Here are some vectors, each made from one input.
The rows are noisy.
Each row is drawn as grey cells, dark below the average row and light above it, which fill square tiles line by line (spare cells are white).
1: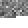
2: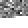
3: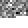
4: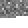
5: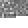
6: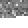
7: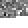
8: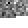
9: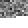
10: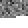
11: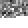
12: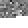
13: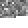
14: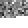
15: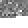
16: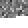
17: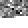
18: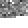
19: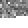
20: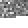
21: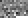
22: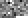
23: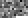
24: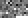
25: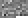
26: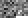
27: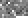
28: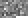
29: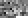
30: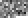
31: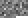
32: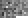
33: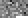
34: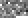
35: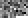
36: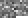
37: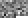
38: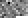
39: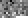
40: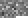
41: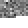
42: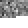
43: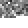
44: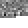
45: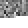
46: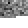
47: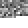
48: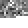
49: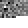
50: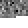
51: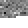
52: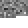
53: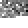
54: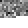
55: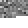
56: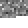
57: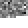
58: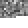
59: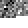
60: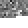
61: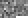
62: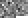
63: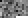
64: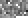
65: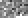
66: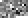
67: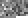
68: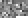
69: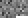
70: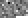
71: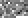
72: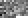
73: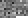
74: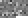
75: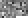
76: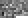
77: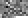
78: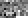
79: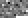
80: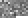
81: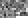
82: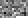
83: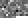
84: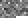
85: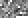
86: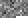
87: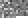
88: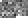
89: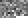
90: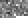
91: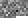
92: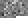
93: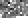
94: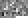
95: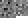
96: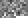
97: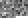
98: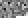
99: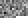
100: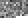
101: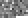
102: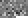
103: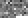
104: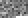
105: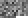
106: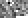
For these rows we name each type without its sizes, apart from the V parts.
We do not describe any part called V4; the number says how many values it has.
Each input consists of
a true/false value, together with either a point on a line, or a value of V4.
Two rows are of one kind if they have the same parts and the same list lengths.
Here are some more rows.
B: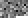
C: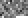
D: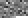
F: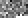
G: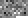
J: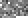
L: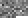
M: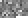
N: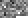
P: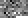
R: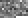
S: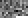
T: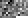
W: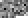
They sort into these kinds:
B, D, F, G, M, N, P, W
C, J, L, R, S, T

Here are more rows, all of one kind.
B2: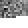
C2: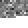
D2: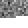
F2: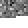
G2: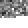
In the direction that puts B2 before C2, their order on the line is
F2, G2, B2, D2, C2.
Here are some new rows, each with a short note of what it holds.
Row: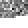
a true/false value and a value of V4
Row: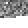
a true/false value and a value of V4
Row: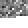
a point on a line and a true/false value
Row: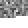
a true/false value and a value of V4
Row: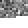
a point on a line and a true/false value
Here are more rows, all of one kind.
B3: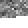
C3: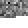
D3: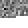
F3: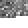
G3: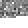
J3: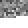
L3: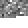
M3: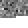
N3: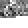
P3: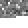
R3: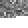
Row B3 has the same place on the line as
F3 and N3.
